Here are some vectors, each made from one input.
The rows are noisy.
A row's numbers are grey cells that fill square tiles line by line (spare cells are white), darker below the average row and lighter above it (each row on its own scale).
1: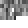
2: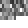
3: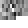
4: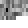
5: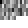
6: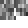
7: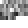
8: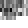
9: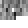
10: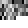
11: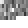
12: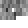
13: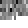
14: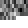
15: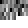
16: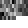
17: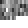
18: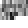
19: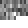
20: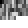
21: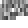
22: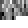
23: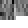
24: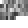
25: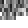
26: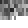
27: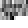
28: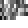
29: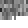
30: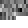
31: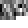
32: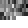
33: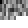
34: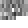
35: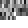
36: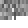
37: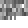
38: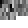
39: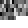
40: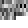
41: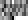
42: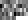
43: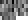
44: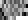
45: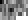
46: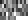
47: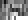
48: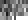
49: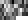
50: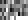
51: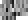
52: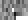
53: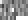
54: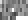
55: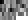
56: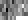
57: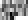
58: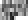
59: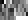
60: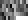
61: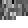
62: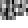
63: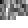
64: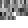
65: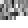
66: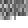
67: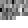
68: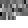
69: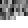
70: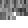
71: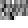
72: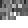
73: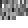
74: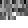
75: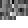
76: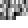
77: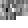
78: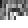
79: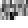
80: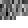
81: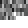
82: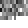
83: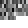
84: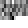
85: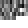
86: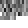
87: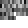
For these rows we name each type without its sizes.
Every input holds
a point on a line, together with either a fixed value, or a label and four true/false values.
